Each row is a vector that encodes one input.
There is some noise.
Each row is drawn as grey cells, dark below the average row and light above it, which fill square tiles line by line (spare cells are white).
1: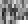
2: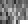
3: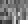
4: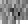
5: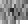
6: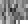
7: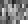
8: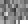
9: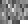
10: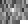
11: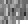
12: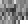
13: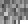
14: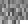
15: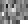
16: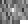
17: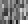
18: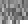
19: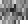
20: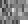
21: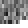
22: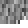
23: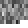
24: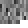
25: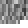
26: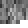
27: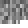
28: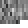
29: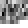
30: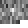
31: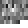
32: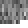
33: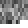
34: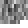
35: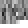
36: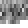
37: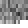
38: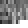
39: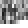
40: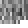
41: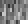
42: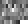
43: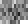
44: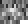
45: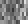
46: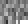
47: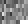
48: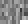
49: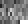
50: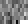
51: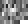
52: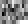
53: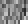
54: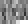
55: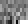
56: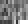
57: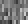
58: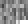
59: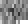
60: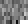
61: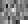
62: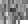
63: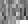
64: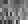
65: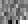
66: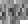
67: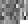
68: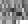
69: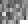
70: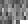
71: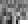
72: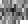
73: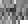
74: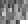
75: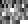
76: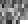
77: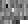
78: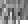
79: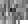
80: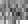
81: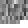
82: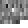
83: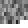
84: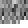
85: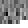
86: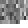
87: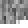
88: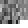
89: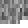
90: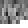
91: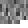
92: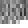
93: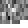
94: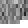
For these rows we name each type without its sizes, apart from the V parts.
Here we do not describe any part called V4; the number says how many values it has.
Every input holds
a value of V4, together with either a label, or a node of a tree.
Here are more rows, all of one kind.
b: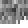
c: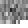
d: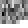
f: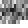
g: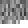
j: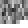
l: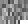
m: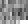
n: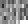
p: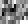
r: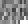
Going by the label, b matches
f, p and r.
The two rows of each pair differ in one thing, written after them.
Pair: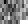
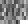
the value of V4
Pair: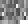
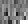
the node of the tree
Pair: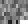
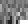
the value of V4
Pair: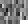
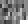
the value of V4
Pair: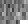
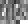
the value of V4
